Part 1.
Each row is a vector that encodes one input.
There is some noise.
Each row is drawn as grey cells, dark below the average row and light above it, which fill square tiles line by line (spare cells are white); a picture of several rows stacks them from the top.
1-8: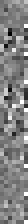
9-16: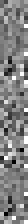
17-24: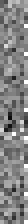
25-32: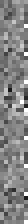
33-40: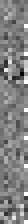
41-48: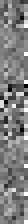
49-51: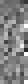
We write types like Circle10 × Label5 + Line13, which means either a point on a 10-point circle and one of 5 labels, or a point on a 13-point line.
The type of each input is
Bool × Bool × Bool.
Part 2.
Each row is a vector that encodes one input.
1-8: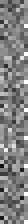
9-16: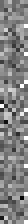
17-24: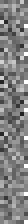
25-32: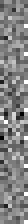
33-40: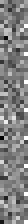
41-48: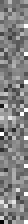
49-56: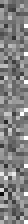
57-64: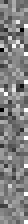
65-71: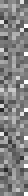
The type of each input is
Line12.
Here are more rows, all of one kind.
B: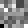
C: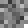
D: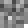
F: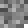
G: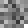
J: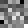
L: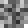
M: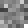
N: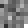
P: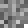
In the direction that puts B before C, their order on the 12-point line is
B, P, F, M, J, D, N, L, C, G.
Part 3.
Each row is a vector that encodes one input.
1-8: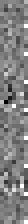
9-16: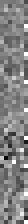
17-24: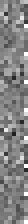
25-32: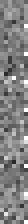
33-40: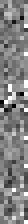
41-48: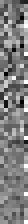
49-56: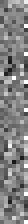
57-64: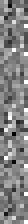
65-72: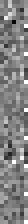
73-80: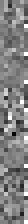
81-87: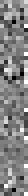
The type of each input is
Bool × Bool × Bool.
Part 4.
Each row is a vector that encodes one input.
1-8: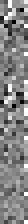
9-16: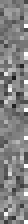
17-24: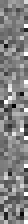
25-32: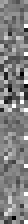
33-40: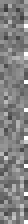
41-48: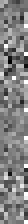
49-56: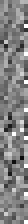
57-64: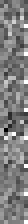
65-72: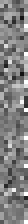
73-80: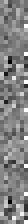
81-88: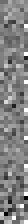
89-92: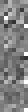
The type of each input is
Bool × Bool × Bool.
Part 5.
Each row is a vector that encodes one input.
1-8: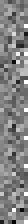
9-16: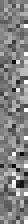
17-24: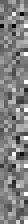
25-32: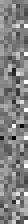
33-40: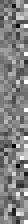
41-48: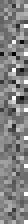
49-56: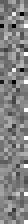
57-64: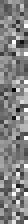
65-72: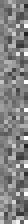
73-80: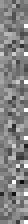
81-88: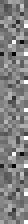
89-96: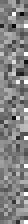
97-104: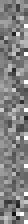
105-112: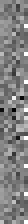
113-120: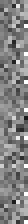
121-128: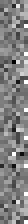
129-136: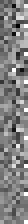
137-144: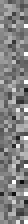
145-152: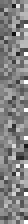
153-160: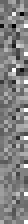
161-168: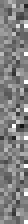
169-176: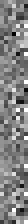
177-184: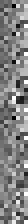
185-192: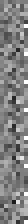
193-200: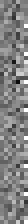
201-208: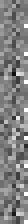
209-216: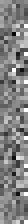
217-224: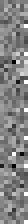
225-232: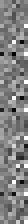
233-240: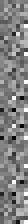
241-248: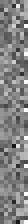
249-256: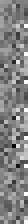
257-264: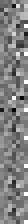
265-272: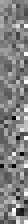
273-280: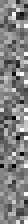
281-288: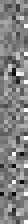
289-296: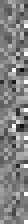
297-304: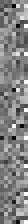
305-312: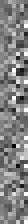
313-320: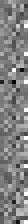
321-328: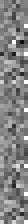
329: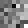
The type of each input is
Line7.
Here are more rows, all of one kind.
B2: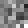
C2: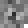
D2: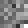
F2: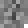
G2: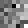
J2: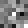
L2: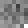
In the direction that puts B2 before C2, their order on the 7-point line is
J2, B2, L2, F2, C2, D2, G2.
